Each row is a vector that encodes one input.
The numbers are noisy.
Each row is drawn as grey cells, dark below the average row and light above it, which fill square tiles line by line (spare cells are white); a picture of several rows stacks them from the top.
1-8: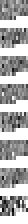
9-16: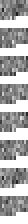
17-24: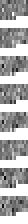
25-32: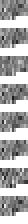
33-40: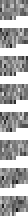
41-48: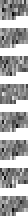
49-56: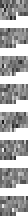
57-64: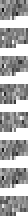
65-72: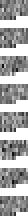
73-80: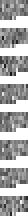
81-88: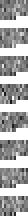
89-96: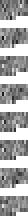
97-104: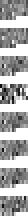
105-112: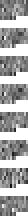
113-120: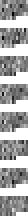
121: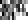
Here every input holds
a list of up to two items, each a point on a 5-point line and a true/false value.
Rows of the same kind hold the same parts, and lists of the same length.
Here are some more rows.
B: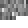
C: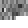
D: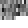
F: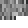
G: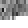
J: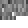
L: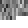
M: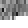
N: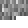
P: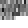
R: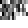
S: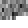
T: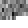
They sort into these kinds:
B, F, J, L, N
C, D, G, M, P, S, T
R

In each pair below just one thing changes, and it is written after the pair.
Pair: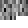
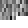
the place on the 5-point line in item 1 of the list
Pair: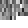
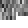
the true/false value in item 2 of the list
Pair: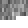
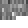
the place on the 5-point line in item 2 of the list
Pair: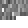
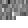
the place on the 5-point line in item 2 of the list
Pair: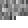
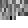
the true/false value in item 1 of the list
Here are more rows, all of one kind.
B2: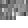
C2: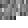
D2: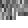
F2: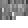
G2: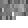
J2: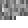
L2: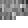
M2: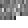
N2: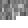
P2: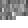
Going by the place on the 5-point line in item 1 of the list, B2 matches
D2 and J2.
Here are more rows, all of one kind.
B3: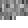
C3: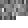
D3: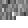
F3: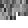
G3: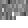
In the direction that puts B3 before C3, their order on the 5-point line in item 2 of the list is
B3, D3, G3, F3, C3.
